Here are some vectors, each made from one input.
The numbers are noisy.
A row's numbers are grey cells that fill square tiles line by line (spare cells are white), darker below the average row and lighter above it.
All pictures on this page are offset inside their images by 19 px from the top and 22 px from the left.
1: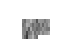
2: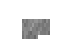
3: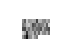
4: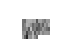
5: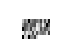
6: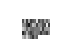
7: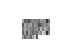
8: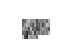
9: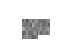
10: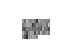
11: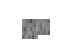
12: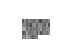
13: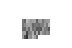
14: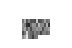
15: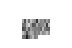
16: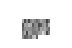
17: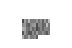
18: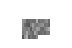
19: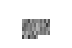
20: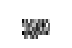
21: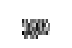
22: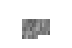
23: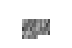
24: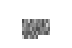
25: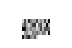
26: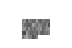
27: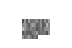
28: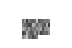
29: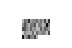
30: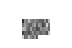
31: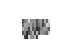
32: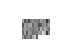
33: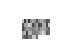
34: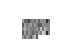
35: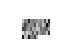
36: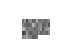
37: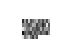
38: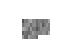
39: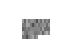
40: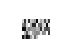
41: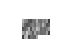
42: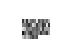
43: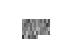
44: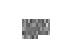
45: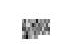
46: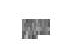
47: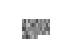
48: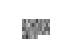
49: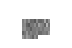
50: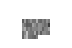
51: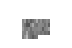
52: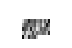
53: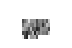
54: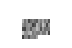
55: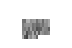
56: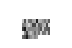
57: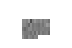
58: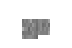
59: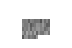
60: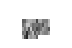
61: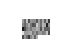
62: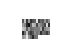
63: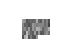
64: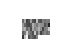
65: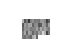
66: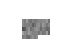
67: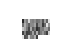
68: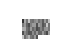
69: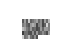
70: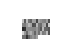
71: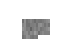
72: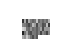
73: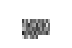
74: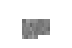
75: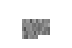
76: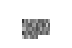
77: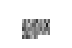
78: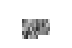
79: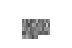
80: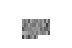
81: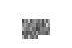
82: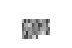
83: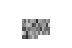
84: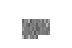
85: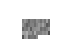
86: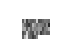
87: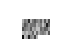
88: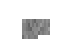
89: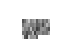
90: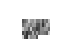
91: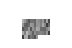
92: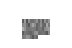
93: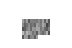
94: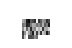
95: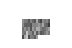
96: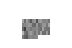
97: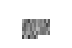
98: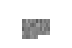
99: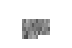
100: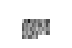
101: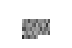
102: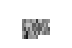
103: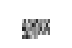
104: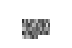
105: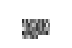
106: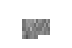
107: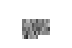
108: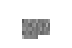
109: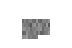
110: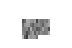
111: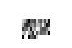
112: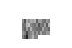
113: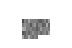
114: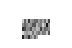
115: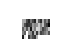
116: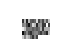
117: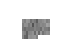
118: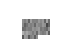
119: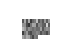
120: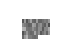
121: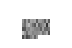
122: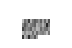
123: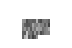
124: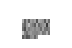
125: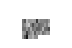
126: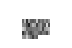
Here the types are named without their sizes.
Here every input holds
either a fixed value, or a label and four true/false values.
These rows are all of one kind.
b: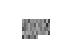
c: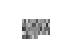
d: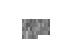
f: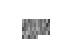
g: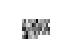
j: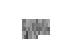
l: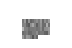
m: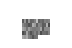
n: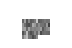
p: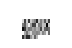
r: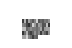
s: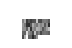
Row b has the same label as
d and s.
